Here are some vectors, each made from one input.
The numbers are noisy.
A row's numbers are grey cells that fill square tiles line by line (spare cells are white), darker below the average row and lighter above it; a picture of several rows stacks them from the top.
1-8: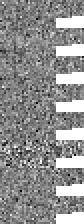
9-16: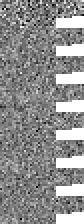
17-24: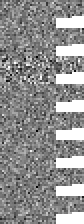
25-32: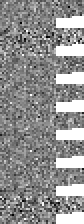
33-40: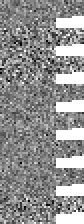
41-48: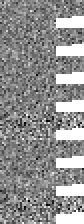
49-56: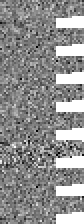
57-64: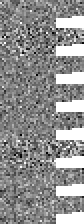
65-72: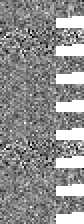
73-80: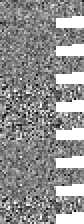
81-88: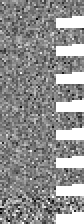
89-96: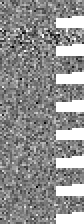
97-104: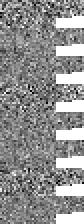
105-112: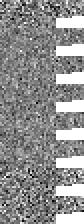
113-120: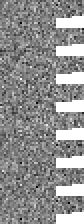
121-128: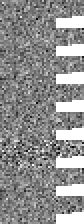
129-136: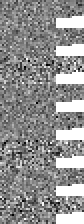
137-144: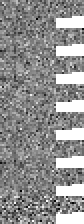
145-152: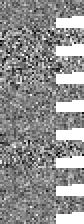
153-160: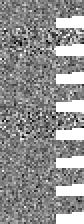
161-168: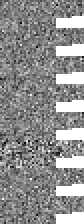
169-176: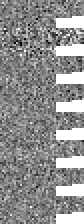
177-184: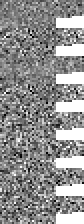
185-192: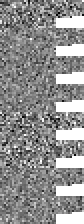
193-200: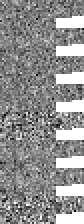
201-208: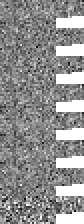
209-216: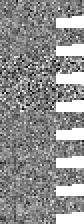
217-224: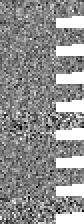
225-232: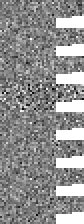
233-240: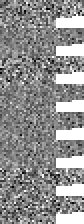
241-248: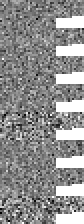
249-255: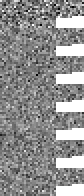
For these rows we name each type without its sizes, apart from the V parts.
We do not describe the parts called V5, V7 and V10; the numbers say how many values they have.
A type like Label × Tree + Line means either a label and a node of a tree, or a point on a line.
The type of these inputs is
((Bool × Bool × Bool + Unit) × Tree + V7) × Label × V5 + V10.
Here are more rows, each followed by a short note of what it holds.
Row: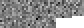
a label, a value of V5 and a value of V7
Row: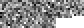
a value of V10
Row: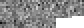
a label, a node of a tree and a value of V5
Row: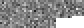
a label, a node of a tree, three true/false values and a value of V5
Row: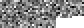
a value of V10
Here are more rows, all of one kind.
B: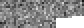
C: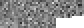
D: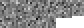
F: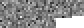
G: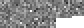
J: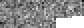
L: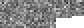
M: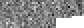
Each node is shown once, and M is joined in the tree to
B and D.
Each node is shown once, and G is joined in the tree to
D and L.
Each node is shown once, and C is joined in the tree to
D and J.
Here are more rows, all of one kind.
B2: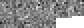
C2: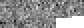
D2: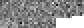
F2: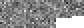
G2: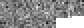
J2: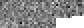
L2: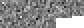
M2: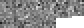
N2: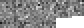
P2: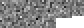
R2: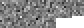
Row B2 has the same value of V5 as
D2, J2, M2 and N2.
